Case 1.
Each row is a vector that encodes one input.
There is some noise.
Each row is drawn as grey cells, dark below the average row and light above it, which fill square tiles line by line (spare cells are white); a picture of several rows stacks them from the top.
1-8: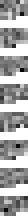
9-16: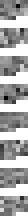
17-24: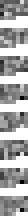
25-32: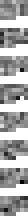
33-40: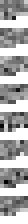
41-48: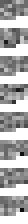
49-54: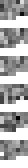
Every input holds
either one of 5 labels, or three true/false values.
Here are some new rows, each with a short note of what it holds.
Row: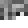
three true/false values
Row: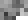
one of 5 labels
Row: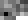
one of 5 labels
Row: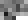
one of 5 labels
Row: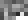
three true/false values
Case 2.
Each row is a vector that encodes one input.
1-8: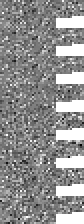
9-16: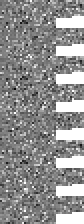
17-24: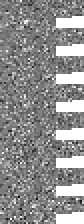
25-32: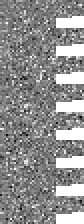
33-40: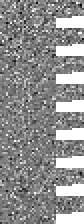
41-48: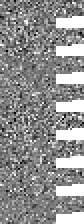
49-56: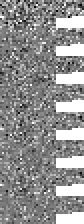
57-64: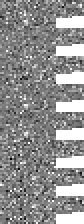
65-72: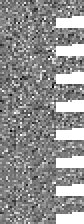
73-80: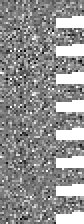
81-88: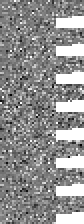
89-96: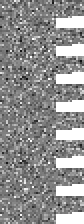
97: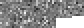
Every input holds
either a point on a 6-point line, or a point on an 11-point line.
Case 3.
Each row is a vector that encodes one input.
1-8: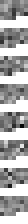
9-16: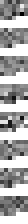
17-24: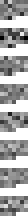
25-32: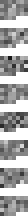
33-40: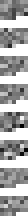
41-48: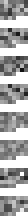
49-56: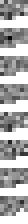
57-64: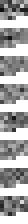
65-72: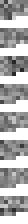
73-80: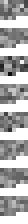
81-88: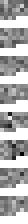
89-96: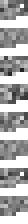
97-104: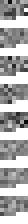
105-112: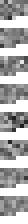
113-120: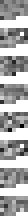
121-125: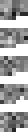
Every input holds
either one of 10 labels, or three true/false values.
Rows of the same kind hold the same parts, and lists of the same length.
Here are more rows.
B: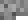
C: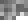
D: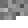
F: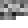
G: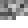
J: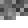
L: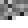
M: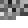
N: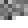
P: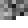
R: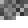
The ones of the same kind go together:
B, C, D, F, G
J, L, M, N, P, R

